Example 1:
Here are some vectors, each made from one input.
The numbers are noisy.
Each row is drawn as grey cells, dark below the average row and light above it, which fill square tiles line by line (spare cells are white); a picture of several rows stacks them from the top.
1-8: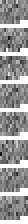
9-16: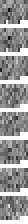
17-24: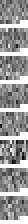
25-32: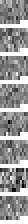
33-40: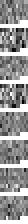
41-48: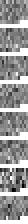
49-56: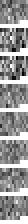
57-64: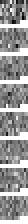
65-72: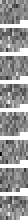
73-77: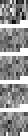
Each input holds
a list of up to two points on a 5-point line.
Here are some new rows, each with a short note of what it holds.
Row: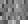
a list of two items
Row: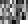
the empty list
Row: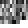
the empty list
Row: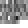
a list of one item
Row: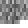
a list of one item
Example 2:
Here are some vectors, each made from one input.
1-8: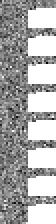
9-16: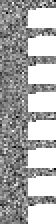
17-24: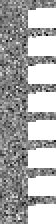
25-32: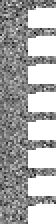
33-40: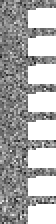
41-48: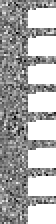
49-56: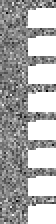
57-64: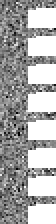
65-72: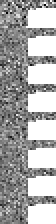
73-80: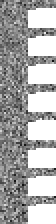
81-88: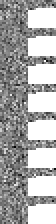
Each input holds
either a node of a 9-node tree, or a node of a 10-node tree.
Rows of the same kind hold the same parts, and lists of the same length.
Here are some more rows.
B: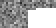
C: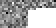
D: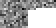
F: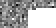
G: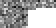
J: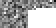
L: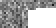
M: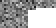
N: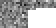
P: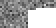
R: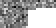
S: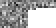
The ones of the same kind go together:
B, L, M, N, P
C, D, F, G, J, R, S

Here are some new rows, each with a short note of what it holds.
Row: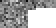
a node of a 10-node tree
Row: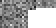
a node of a 10-node tree
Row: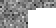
a node of a 10-node tree
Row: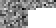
a node of a 9-node tree
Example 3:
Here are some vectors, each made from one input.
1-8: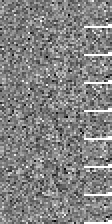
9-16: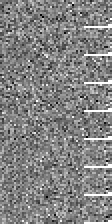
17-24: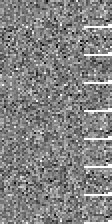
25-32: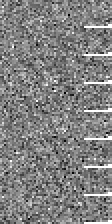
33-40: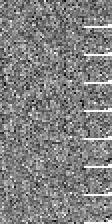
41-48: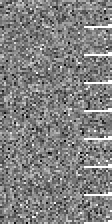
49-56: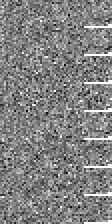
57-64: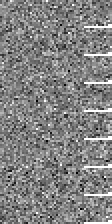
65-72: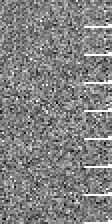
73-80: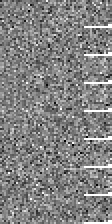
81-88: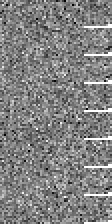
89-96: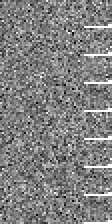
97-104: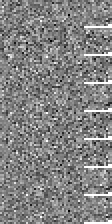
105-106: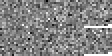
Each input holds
either a fixed value, or a point on a 9-point line and a point on an 11-point line, or three true/false values.
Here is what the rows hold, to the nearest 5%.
About 10% of them hold a fixed value. About 60% of them hold a point on a 9-point line and a point on an 11-point line. The rest hold three true/false values.
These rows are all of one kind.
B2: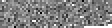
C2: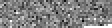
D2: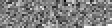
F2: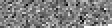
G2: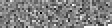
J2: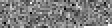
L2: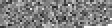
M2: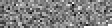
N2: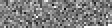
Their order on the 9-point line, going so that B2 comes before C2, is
N2, G2, B2, M2, J2, L2, D2, C2, F2.
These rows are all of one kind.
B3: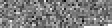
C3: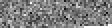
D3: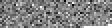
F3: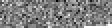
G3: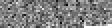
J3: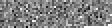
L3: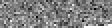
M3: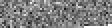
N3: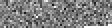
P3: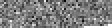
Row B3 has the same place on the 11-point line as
C3, M3, N3 and P3.
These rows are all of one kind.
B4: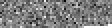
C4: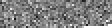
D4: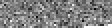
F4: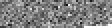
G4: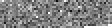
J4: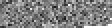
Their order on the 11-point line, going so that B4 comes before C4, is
J4, F4, G4, B4, D4, C4.
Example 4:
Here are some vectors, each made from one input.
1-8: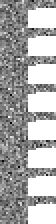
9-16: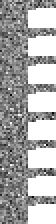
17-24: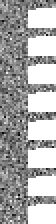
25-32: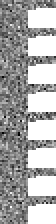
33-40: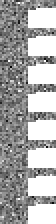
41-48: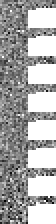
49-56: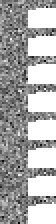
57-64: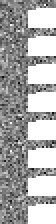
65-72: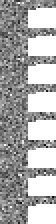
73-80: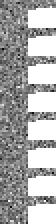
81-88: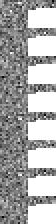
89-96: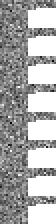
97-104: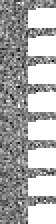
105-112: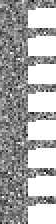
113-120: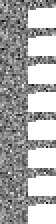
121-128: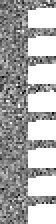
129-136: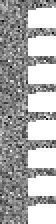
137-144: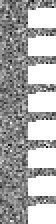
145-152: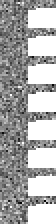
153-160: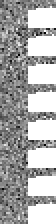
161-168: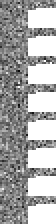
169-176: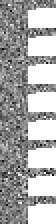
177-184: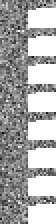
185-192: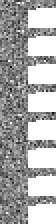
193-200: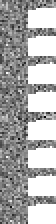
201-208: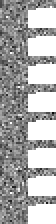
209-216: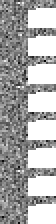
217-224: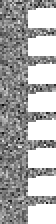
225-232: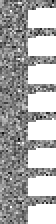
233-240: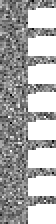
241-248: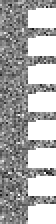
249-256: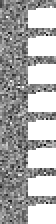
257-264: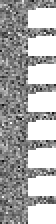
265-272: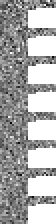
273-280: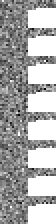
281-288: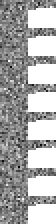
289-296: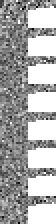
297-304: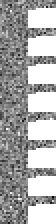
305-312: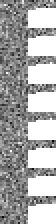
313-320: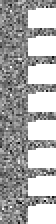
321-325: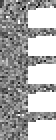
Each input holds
either a point on a 12-point line, or a node of a 10-node tree.
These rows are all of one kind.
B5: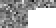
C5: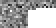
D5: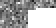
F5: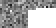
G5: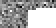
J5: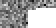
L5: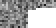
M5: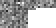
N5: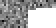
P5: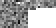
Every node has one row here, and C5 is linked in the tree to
F5 and G5.
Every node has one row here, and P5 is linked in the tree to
M5.
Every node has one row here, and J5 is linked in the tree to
B5 and L5.
